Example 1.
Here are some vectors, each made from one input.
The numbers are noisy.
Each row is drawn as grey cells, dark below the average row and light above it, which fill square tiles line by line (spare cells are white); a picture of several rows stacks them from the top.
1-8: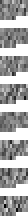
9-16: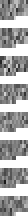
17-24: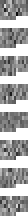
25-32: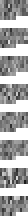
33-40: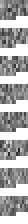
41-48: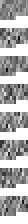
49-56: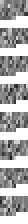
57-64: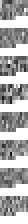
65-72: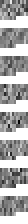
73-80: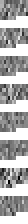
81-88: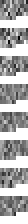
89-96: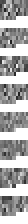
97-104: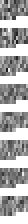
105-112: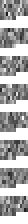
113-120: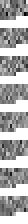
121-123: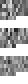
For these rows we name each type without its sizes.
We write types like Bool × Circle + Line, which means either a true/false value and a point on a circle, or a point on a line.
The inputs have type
(Bool × Circle + Unit) × Line × Line.
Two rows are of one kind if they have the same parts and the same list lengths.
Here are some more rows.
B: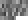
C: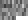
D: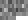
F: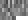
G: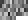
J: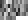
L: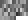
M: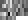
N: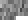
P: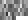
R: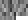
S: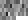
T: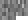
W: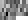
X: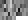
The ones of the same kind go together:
B, C, D, F, N, P, R, S, T, W
G, J, L, M, X

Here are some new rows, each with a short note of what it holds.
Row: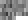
a point on a circle, a point on each of two lines and a true/false value
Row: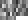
a point on each of two lines
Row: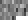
a point on a circle, a point on each of two lines and a true/false value
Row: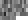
a point on a circle, a point on each of two lines and a true/false value
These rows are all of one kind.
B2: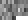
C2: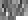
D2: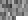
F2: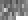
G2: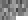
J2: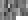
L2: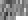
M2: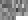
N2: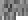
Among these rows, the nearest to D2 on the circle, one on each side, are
G2 and M2.
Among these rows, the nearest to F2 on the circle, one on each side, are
G2 and L2.
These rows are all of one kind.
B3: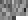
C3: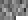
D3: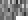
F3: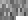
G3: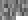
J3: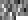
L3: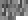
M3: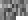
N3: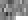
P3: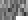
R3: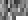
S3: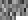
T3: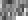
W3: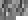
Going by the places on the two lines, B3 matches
C3, J3 and S3.
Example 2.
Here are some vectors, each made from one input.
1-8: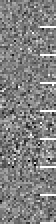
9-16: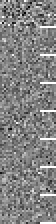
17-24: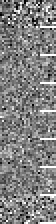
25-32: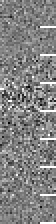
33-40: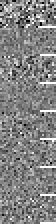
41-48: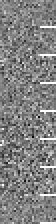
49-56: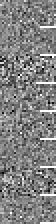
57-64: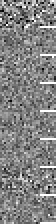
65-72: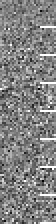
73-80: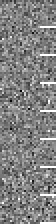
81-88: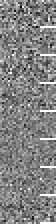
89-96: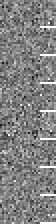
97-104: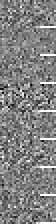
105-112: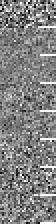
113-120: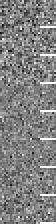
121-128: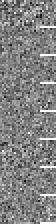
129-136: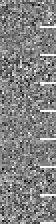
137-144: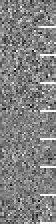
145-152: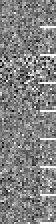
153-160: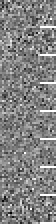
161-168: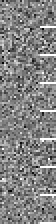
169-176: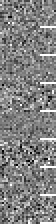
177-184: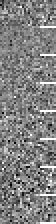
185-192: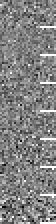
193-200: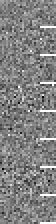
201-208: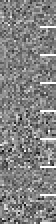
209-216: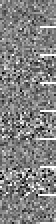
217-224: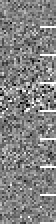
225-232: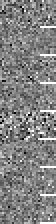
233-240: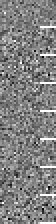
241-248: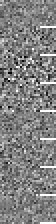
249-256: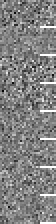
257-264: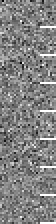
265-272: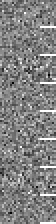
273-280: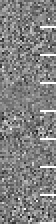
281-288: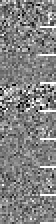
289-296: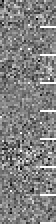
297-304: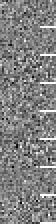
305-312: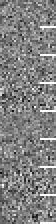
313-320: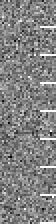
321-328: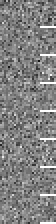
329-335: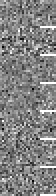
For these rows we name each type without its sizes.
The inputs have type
Circle × Label × Tree + Unit.
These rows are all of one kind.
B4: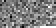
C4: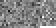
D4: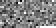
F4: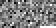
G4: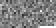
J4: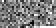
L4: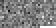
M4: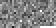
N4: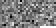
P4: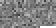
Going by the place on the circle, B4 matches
J4 and M4.
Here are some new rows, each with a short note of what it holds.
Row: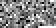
a fixed value
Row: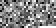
a fixed value
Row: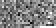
a point on a circle, a label and a node of a tree
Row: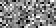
a fixed value
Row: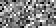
a fixed value
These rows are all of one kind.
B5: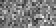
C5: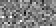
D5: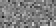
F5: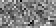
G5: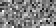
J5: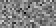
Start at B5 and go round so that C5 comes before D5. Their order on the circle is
B5, J5, C5, F5, G5, D5.
